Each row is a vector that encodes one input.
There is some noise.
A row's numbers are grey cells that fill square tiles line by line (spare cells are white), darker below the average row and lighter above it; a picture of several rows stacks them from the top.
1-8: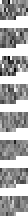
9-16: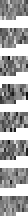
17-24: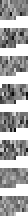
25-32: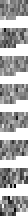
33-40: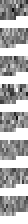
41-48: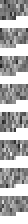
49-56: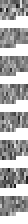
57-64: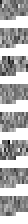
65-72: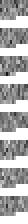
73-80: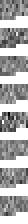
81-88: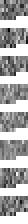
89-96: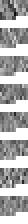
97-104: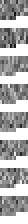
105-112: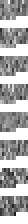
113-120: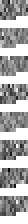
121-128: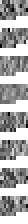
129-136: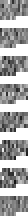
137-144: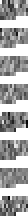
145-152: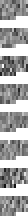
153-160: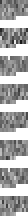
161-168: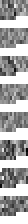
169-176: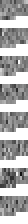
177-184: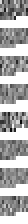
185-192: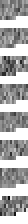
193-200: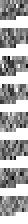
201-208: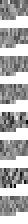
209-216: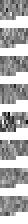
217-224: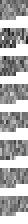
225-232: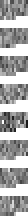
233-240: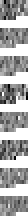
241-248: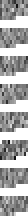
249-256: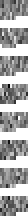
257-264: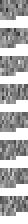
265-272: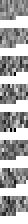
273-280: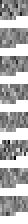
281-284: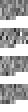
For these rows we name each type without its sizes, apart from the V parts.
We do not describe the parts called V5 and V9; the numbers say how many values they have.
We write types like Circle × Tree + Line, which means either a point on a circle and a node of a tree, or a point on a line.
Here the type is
Label × (Line + V9) + Tree × V5.
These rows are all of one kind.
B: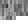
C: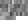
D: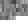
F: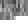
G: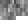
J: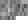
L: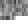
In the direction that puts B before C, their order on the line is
J, D, L, F, G, B, C.
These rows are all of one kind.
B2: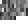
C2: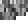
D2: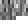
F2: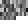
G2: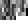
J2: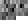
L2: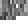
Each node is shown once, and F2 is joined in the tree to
C2 and D2.
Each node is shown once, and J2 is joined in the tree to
L2.
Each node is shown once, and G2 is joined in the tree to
B2.
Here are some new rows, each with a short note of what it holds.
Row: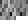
a label and a value of V9
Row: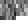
a node of a tree and a value of V5
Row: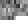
a label and a point on a line
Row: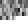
a label and a value of V9
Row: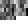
a node of a tree and a value of V5
